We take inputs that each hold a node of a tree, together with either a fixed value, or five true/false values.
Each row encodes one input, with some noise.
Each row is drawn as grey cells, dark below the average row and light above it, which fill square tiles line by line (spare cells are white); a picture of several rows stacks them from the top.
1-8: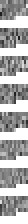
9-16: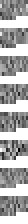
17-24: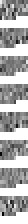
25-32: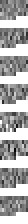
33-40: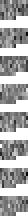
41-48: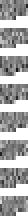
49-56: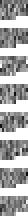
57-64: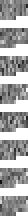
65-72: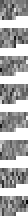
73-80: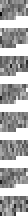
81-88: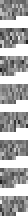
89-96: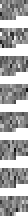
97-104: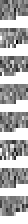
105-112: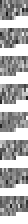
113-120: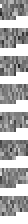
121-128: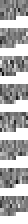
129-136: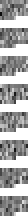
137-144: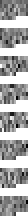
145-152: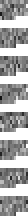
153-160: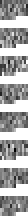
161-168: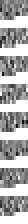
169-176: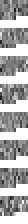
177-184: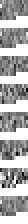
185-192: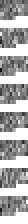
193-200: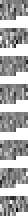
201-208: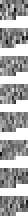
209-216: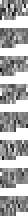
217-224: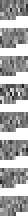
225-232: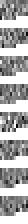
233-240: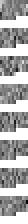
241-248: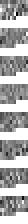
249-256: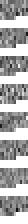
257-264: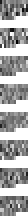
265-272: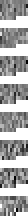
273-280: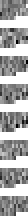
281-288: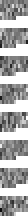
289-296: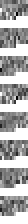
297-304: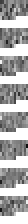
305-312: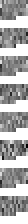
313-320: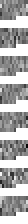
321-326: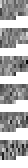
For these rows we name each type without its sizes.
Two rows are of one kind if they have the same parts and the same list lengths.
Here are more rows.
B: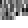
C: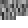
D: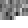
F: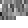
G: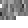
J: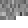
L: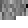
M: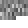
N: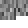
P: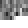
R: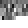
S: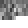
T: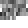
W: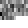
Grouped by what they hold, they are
B, C, D, F, G, J, L, M, N, P, R, S, W
T

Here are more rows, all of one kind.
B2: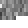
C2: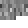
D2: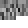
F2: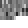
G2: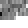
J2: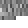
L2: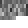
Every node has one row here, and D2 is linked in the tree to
C2.
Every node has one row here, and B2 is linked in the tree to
G2 and J2.
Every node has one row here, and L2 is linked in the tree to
F2 and J2.
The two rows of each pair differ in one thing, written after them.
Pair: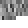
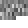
one of the five true/false values
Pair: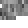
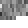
one of the five true/false values
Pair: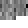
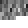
the node of the tree
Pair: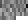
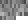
the node of the tree
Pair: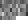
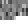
the node of the tree
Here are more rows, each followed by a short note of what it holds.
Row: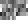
a node of a tree
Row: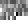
a node of a tree
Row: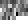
a node of a tree
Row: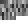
a node of a tree and five true/false values
